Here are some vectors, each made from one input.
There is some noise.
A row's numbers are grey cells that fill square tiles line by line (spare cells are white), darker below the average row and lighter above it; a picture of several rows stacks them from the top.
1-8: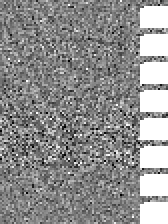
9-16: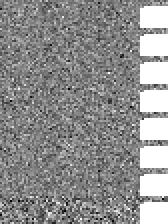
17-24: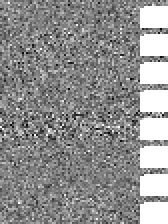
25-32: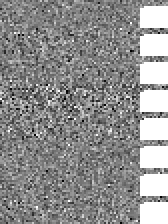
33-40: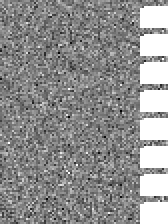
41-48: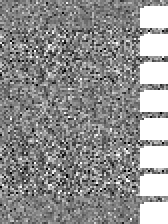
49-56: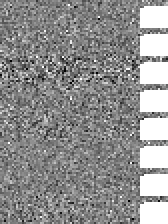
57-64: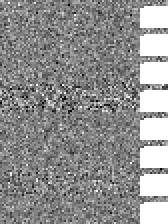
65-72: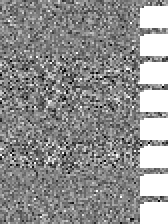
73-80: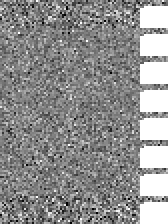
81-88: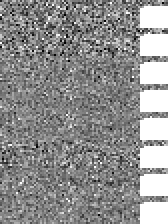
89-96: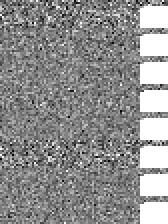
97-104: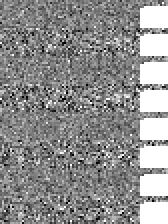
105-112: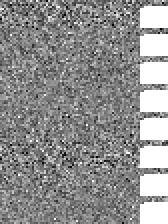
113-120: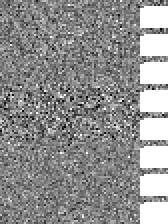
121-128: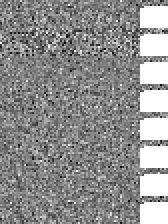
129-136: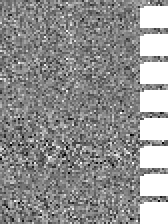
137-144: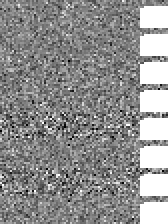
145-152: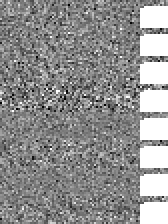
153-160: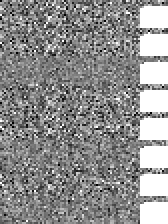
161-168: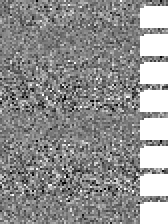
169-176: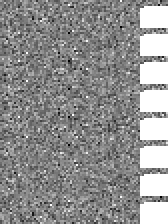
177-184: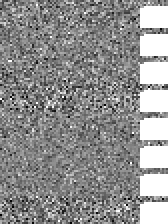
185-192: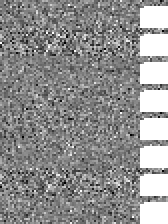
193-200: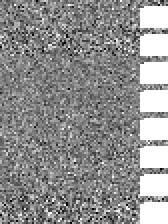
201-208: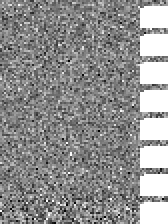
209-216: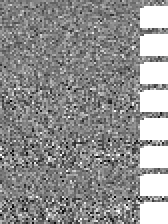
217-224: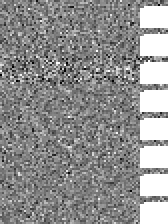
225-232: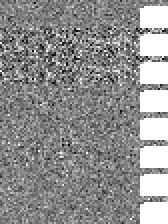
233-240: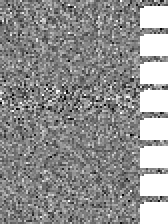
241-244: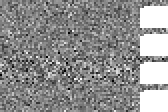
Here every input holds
either a node of an 11-node tree, or a list of up to three items, each a point on a 4-point line and a point on an 8-point line.
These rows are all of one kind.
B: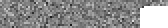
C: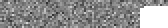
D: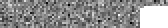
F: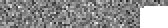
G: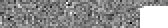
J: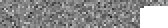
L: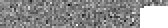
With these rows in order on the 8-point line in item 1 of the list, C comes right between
F and J.
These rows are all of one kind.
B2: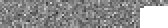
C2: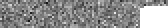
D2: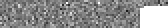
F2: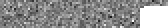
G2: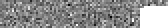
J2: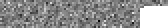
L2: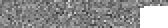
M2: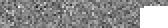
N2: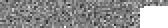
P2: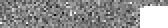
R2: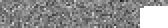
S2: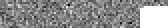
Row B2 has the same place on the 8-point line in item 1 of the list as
F2, J2 and L2.
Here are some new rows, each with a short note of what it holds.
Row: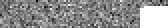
a list of one item
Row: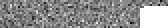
a list of one item
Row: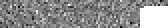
a list of one item
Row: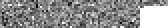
a list of two items
